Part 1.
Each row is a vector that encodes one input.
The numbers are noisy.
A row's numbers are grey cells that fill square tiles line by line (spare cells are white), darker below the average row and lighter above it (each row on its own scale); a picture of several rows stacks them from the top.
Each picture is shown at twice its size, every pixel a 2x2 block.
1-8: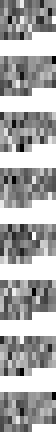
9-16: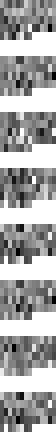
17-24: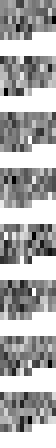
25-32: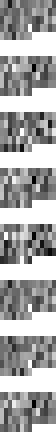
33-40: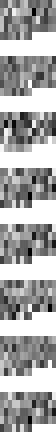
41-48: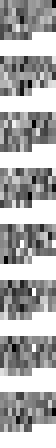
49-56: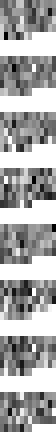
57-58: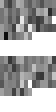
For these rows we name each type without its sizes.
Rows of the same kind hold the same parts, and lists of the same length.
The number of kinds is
3.
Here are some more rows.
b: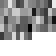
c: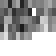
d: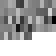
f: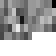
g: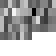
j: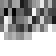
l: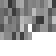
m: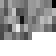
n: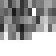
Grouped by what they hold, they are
b, d, g
c, j, l, n
f, m

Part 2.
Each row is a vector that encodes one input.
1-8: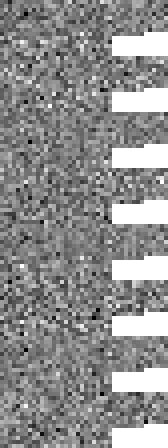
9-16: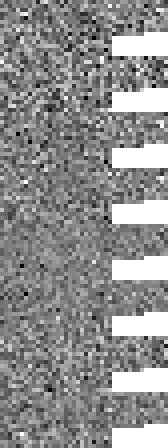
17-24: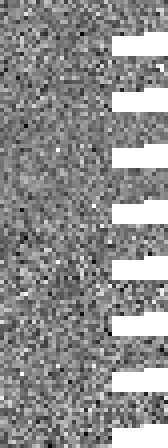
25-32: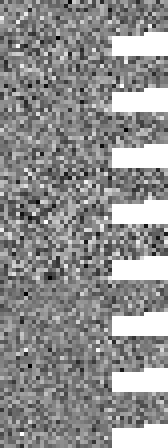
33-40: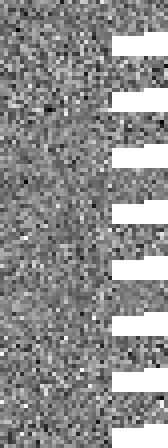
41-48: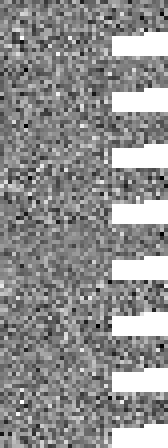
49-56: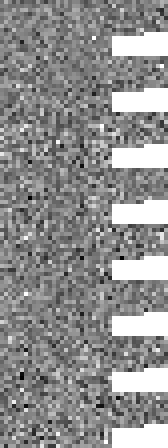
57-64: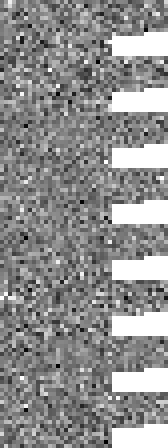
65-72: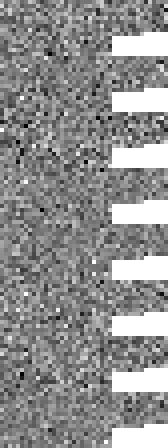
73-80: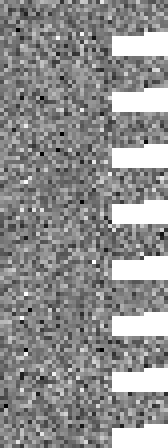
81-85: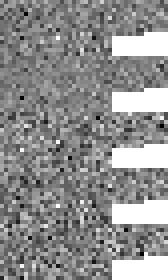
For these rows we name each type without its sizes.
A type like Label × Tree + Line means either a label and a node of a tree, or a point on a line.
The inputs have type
List(Line).
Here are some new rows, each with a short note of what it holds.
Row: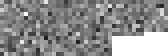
a list of one item
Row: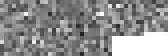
a list of one item
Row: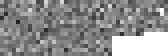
a list of one item
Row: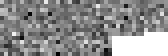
a list of one item
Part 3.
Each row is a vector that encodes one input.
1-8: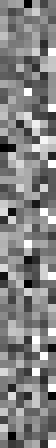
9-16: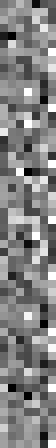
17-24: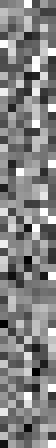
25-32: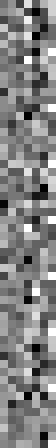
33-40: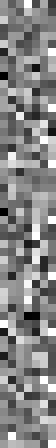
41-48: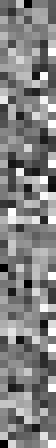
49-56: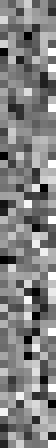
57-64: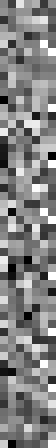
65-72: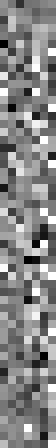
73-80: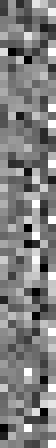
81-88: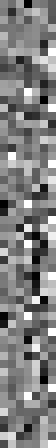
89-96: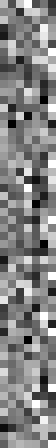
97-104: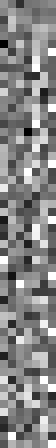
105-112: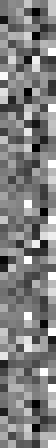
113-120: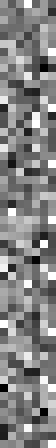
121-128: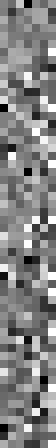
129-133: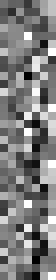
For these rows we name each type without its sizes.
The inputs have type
List(Line).
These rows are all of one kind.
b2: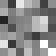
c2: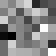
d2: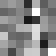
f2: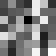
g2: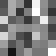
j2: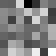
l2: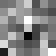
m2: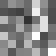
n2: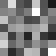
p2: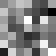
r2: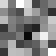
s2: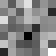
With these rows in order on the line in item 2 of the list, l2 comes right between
j2 and s2.
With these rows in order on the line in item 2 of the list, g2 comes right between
p2 and s2.
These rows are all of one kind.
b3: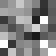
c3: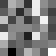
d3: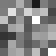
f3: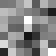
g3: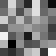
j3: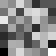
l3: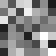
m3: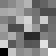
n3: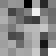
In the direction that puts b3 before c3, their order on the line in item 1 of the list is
b3, m3, f3, l3, j3, d3, n3, c3, g3.
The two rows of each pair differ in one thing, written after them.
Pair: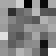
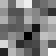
the place on the line in item 1 of the list
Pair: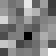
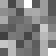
the place on the line in item 2 of the list
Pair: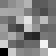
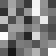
the place on the line in item 1 of the list
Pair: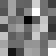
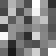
the place on the line in item 2 of the list
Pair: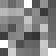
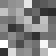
the place on the line in item 1 of the list
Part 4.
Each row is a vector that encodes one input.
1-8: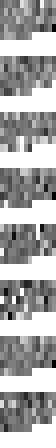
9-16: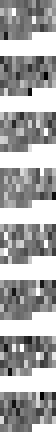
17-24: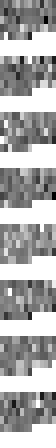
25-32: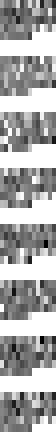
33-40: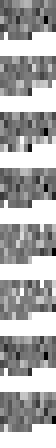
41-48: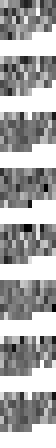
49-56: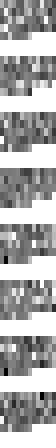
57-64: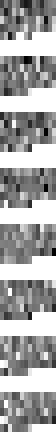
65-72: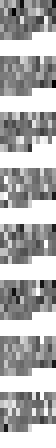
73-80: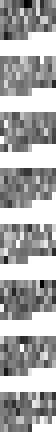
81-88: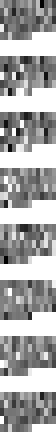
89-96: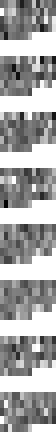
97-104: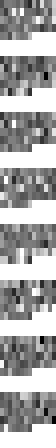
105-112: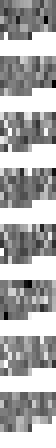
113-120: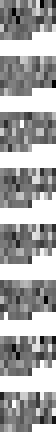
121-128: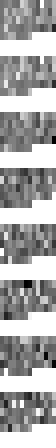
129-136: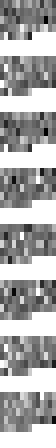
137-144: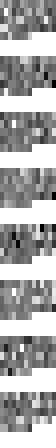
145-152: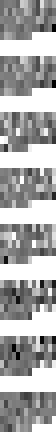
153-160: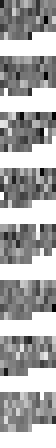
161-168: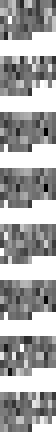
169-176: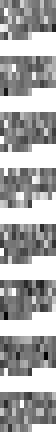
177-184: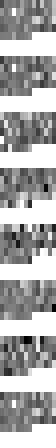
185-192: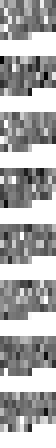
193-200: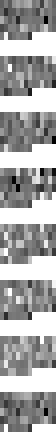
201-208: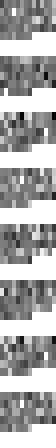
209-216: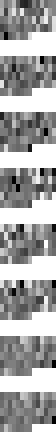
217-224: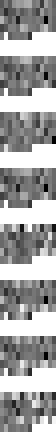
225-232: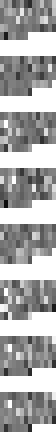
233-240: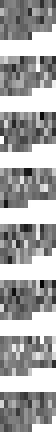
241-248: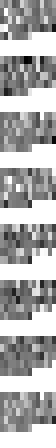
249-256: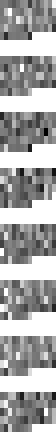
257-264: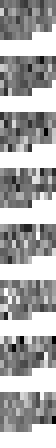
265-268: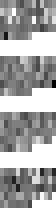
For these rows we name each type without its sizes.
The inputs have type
List(Circle).
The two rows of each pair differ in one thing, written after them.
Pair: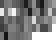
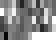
the place on the circle in item 2 of the list
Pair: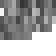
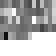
the place on the circle in item 2 of the list
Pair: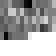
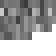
the place on the circle in item 1 of the list
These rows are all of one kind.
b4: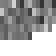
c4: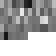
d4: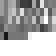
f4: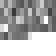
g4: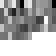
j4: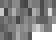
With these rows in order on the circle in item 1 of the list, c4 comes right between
d4 and f4.
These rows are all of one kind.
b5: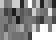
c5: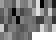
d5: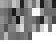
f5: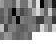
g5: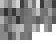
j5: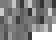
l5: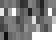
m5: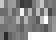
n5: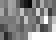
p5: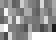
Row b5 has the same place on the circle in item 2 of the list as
g5 and j5.
